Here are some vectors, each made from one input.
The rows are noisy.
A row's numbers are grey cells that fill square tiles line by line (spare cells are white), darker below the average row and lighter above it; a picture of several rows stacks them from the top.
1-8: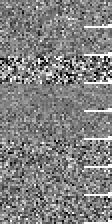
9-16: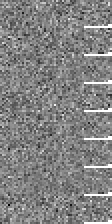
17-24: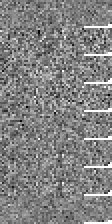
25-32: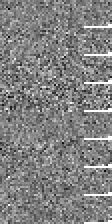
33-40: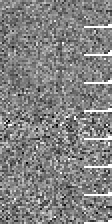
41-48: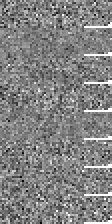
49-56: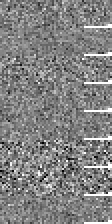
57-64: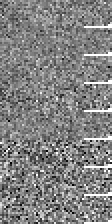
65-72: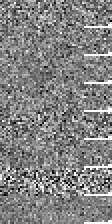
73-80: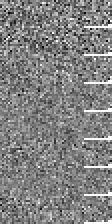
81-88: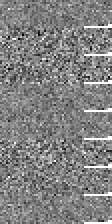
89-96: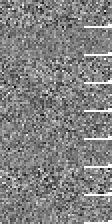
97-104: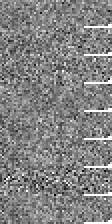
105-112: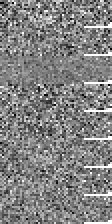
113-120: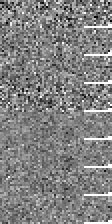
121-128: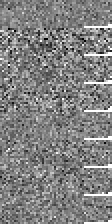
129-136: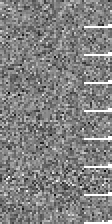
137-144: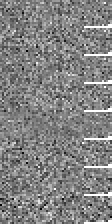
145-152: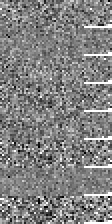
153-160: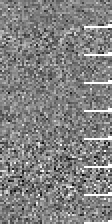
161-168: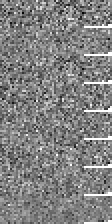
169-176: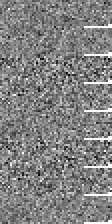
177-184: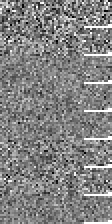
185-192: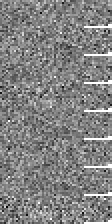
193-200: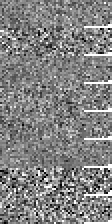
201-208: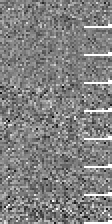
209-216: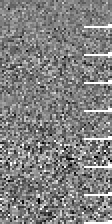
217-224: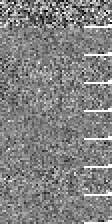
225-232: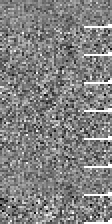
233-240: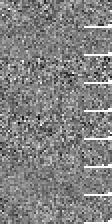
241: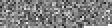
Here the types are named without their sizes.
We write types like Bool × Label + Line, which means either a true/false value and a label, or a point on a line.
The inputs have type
Bool × (Circle + Unit) + Line.
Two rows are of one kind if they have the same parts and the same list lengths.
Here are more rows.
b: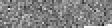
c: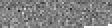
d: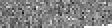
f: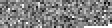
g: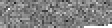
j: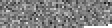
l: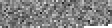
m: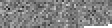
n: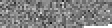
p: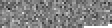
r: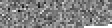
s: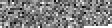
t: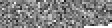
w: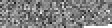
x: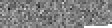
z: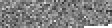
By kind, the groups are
b
c, f, g, j, m, n, p, r, w, x
d, l, s, t, z

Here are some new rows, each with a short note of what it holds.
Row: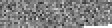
a true/false value
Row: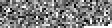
a point on a line
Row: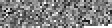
a point on a line
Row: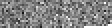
a point on a line
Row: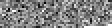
a point on a circle and a true/false value
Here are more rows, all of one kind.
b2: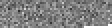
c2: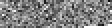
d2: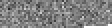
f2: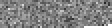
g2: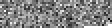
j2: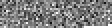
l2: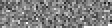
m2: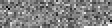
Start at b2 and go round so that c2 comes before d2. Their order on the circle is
b2, j2, c2, f2, m2, g2, l2, d2.
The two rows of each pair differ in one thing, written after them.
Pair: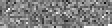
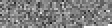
the true/false value
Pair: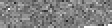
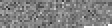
the true/false value
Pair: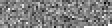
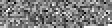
the place on the circle
